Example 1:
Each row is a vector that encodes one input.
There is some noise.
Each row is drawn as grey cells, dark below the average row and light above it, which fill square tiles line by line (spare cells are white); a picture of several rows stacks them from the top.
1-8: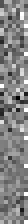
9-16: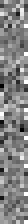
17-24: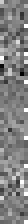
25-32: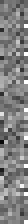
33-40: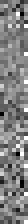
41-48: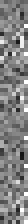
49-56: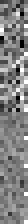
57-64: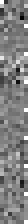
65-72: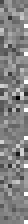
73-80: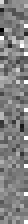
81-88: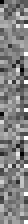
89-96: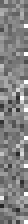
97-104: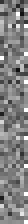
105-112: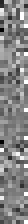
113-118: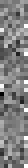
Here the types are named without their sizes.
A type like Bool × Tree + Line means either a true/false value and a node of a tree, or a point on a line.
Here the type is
Label + Line × (Tree + Unit).
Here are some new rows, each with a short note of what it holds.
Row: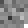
a label
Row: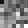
a point on a line
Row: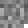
a point on a line
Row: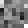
a point on a line and a node of a tree
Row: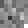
a label
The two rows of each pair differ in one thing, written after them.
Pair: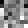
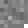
the place on the line
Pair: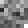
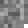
the node of the tree
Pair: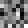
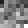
the place on the line
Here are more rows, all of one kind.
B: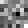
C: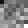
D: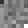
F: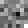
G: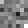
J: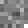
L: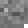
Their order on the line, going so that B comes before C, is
B, J, G, F, C, D, L.
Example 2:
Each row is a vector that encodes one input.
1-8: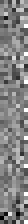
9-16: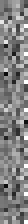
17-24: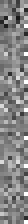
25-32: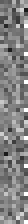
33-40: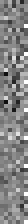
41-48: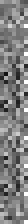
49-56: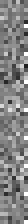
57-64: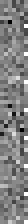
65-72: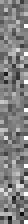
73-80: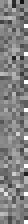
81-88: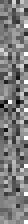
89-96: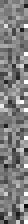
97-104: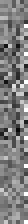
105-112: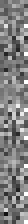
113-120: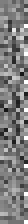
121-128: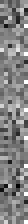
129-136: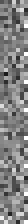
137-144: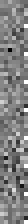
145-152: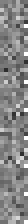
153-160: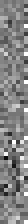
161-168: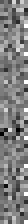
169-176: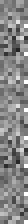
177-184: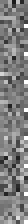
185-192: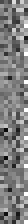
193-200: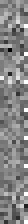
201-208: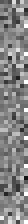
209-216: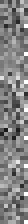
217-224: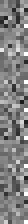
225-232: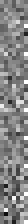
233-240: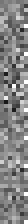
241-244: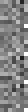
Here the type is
Bool × (Line3 × Line5 + Unit) + Line4.
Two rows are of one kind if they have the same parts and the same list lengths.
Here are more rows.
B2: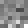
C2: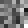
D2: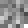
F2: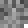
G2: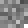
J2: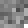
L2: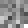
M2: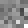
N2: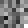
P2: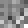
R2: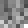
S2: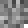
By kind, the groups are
B2, D2, L2
C2, N2
F2, G2, J2, M2, P2, R2, S2

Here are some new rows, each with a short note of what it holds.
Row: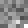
a true/false value
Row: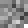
a true/false value
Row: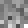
a true/false value
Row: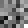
a point on a 4-point line
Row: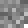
a point on a 3-point line, a point on a 5-point line and a true/false value
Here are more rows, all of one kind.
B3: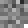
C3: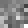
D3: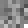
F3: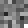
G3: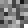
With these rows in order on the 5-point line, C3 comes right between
F3 and G3.
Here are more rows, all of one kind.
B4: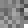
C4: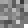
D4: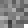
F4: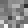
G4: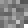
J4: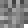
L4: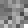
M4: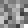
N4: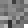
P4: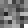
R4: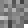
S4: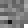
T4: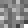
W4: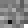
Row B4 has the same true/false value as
F4, G4, L4 and P4.
